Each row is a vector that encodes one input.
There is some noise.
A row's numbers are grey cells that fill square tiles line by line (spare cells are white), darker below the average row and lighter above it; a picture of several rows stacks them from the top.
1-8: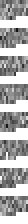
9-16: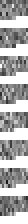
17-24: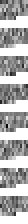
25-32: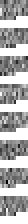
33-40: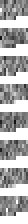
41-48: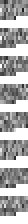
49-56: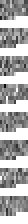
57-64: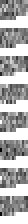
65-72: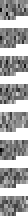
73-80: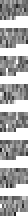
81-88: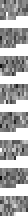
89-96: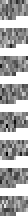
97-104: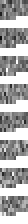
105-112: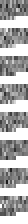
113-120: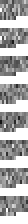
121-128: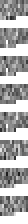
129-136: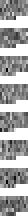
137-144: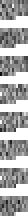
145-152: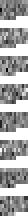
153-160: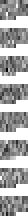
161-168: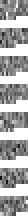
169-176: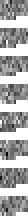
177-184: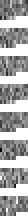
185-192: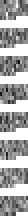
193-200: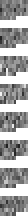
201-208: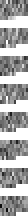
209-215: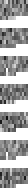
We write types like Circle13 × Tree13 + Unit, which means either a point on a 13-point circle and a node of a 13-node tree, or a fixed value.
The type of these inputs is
(Bool × Bool × Bool × Bool + Unit) × Line10 + Line13.
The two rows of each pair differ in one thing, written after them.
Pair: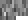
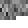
one of the four true/false values
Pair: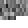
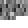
one of the four true/false values
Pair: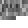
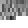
the place on the 10-point line
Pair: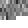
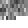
one of the four true/false values
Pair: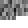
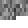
one of the four true/false values
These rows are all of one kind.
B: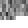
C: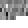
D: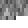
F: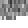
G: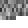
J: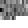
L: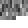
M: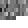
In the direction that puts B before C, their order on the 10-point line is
F, B, C, G, D, L, J, M.
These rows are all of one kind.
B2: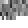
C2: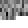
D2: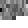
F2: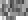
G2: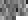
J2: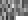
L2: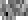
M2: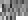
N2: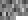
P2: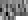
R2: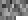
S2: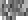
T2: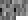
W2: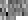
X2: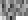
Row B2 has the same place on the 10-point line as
F2, L2, S2 and W2.
